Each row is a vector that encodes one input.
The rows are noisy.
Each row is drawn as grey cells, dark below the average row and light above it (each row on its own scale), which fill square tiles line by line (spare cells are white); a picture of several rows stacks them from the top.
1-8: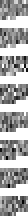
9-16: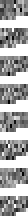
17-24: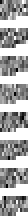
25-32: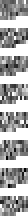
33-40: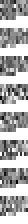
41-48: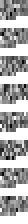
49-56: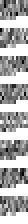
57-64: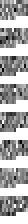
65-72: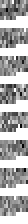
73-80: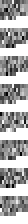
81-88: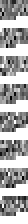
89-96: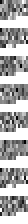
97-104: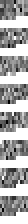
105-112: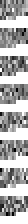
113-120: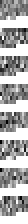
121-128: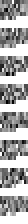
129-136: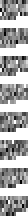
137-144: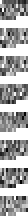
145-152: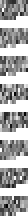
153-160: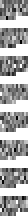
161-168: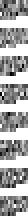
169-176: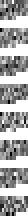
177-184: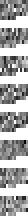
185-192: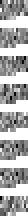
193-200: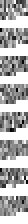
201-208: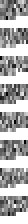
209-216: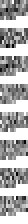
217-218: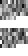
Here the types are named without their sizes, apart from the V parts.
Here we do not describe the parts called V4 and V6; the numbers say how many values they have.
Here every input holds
a value of V6, together with either a node of a tree and a true/false value, or a value of V4.
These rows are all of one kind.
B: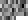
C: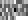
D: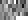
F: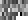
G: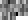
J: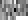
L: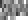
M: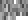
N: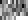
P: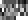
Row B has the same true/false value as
F, G and P.
